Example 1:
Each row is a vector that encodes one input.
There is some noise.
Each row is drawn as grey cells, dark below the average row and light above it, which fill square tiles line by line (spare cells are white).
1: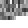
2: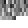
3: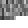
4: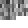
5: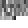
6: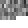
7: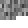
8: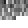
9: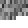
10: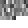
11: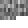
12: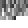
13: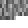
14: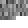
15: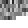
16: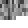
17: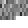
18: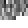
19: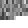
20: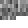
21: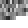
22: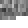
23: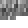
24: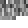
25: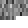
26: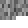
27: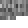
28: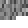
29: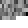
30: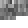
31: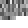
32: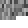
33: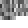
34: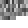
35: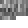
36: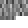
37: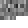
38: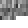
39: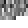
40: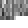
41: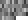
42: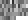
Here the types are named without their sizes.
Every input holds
a point on a line.
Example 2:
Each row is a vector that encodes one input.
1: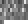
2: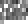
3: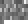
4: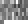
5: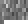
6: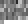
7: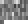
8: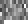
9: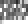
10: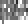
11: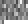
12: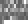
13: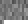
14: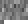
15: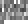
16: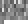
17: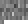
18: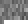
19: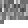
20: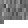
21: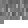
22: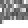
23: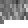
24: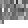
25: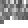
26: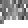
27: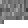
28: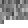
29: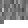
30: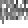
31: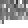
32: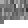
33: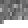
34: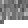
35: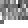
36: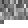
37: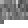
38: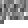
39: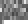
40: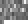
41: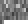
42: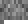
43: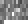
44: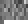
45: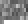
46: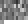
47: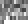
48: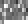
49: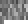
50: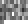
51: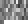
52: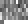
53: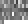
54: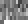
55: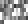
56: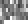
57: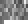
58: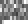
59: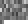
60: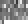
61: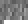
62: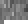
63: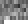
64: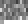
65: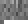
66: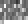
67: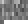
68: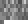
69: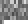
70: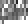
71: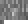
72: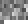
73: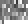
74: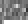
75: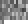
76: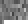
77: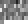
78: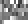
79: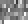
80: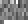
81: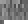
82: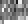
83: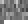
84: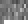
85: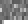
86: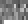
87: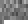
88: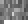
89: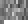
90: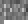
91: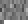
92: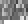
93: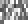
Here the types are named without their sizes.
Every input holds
three true/false values.
